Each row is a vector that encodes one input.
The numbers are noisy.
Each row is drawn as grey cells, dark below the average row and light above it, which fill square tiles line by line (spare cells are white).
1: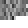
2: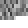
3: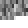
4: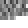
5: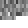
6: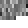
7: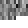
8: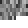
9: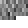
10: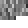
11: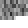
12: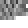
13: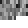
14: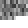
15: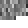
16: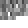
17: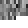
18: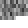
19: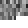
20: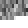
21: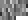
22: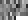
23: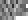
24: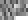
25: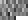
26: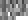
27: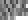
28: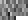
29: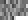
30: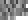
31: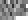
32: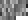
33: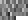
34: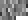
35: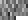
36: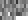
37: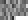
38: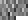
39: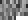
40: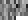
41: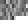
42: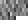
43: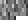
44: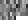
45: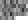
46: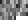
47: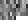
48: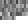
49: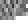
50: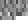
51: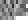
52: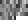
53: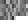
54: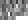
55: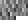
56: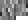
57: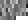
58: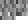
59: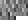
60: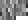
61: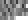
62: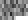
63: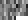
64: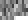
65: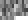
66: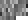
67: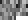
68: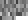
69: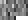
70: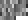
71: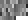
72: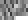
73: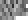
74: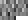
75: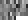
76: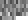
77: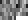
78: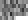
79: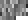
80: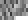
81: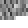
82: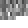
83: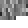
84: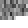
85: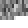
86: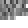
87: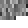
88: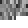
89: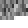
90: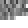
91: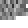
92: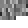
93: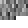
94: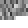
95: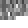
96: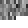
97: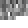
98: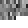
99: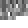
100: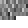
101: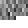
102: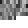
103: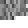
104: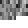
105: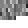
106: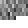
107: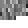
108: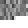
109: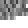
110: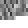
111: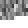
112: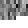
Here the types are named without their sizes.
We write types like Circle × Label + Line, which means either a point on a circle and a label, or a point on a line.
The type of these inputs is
Bool × Line + Label.
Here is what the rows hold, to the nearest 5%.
About 50% of them hold a label. The rest hold a point on a line and a true/false value.
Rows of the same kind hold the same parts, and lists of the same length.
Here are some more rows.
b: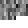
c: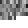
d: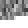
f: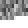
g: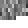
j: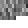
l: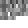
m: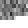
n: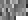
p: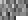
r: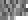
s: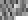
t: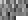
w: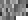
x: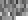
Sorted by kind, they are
b, c, g, j, n, p, t, w
d, f, l, m, r, s, x

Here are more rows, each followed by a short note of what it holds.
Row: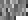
a point on a line and a true/false value
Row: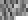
a label
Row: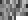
a point on a line and a true/false value
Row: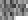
a label
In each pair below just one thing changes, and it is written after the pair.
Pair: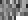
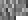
the true/false value
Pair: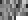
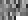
the place on the line
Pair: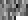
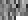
the place on the line
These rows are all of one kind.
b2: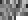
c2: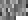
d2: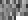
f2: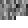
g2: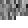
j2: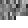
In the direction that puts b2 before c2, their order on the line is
f2, g2, j2, d2, b2, c2.
